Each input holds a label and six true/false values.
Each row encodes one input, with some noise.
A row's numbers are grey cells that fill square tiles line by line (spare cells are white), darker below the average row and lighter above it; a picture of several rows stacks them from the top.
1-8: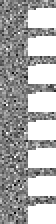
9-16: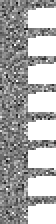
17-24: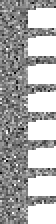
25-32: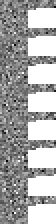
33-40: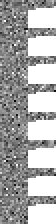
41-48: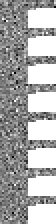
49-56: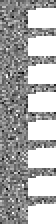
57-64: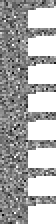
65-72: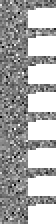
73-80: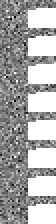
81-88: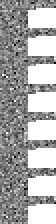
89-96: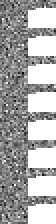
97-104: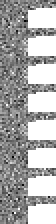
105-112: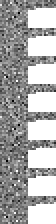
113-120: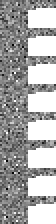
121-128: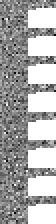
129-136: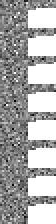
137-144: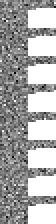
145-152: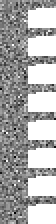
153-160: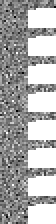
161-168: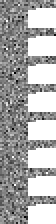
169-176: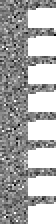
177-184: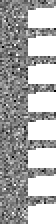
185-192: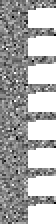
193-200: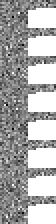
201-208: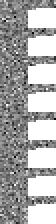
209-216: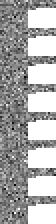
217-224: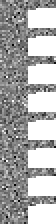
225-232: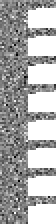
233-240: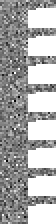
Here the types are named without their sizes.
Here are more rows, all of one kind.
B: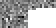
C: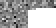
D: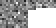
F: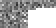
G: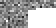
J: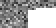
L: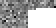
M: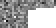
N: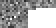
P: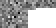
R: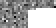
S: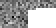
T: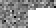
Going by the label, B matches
J, S and T.
